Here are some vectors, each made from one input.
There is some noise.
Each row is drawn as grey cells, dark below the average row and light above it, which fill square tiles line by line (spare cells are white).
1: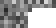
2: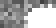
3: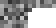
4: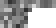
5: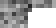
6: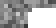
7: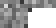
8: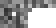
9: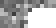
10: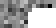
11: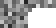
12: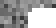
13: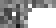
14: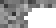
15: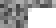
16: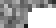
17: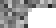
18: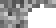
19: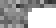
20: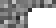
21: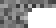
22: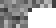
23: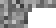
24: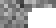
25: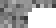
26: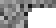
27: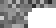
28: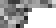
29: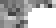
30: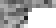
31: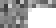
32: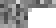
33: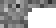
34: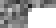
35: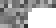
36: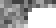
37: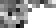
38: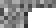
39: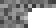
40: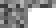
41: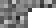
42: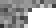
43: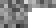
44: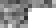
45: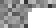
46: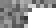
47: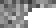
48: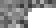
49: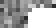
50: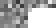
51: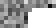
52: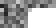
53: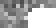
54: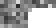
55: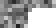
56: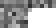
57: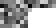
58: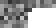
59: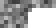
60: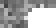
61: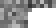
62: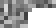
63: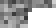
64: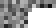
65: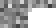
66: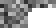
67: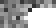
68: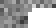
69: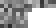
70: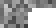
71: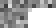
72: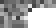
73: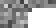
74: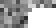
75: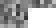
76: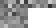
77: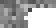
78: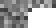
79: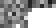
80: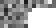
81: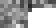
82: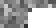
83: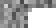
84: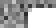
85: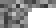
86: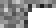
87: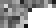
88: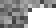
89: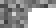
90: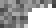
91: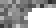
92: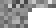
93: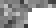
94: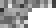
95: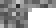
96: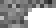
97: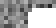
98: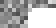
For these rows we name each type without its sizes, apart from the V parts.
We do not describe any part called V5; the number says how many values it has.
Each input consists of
a label, together with either a fixed value, or four true/false values and a value of V5.
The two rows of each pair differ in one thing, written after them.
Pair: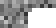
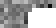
the value of V5
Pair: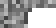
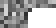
one of the four true/false values
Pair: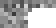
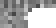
the value of V5
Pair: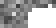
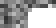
the value of V5
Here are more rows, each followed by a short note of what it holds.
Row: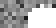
a label, four true/false values and a value of V5
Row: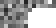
a label
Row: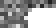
a label, four true/false values and a value of V5
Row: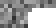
a label, four true/false values and a value of V5
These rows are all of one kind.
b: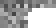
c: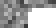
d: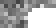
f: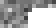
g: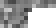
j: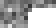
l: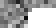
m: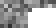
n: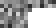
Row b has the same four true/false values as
c, j and l.
